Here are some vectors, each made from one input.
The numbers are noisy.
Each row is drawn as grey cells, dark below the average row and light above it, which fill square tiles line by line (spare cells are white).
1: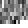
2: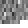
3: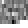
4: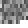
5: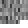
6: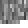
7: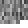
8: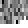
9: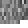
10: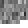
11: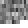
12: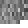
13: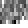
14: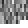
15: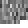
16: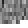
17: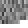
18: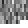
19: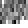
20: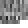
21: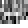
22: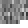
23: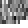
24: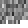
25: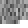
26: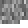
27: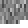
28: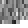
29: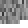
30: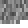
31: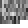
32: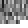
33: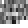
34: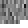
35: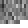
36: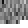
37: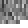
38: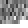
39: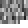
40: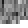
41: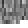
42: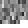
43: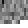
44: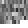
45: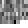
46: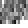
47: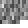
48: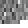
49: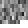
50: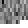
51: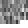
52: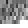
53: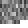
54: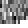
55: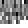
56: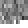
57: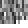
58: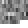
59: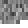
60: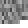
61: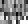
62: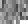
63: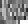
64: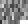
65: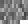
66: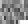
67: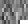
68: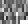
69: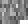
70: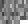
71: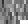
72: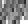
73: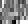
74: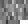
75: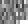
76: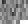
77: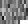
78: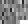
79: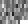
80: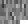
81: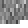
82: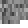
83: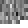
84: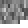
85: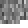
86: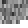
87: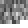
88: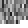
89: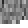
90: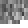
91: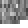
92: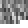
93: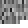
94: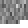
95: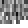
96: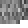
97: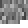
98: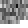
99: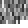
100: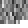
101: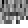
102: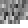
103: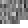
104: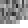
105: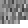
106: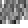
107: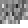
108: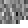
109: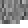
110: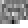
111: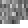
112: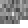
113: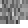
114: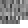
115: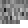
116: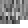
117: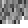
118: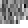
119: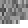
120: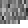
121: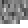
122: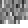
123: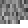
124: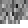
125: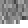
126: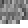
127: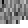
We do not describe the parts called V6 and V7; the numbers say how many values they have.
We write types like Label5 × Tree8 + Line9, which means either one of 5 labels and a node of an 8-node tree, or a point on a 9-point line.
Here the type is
(Line5 × V7 + Tree9) × V6.
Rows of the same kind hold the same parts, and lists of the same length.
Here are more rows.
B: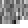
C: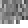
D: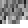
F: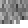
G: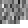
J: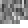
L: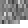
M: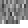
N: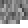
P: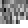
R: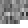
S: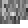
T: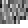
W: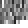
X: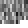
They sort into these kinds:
B, D, G, J, M, P, R, S, X
C, F, L, N, T, W

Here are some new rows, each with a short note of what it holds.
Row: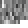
a point on a 5-point line, a value of V6 and a value of V7
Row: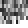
a point on a 5-point line, a value of V6 and a value of V7
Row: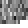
a point on a 5-point line, a value of V6 and a value of V7
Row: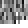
a point on a 5-point line, a value of V6 and a value of V7
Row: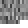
a node of a 9-node tree and a value of V6
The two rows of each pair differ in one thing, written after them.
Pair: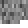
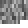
the place on the 5-point line
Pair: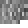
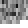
the value of V6
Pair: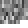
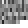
the value of V6
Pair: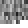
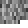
the value of V7
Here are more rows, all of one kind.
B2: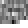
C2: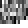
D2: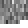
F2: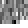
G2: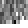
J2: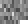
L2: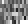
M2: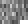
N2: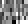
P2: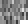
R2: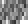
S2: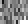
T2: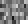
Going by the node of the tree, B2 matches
F2, M2 and N2.
